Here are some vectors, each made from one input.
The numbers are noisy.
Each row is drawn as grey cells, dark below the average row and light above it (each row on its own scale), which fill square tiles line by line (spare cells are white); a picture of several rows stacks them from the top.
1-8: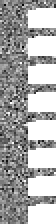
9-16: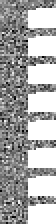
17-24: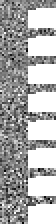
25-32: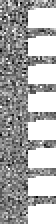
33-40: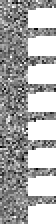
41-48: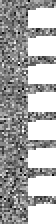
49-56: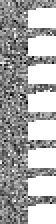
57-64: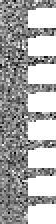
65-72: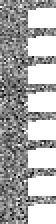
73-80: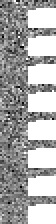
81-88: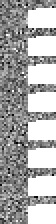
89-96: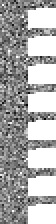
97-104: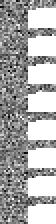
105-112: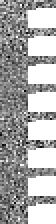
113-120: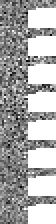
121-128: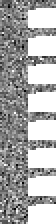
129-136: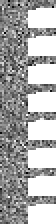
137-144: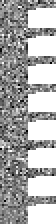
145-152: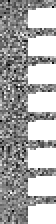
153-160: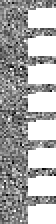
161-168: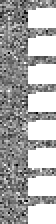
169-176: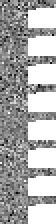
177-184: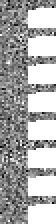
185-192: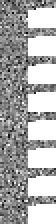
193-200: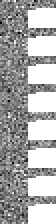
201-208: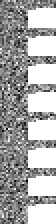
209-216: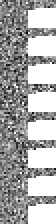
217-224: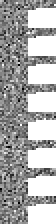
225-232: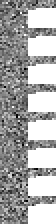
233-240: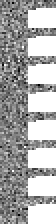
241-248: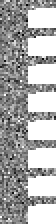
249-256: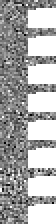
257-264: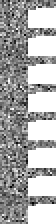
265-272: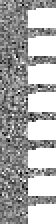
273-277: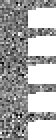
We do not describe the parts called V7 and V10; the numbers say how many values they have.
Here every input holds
a node of each of two 11-node trees, four true/false values, a value of V7 and a value of V10.
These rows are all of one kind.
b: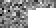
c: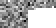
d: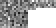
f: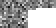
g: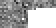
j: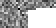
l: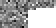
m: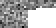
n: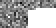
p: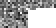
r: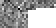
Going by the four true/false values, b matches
g, j, l and n.
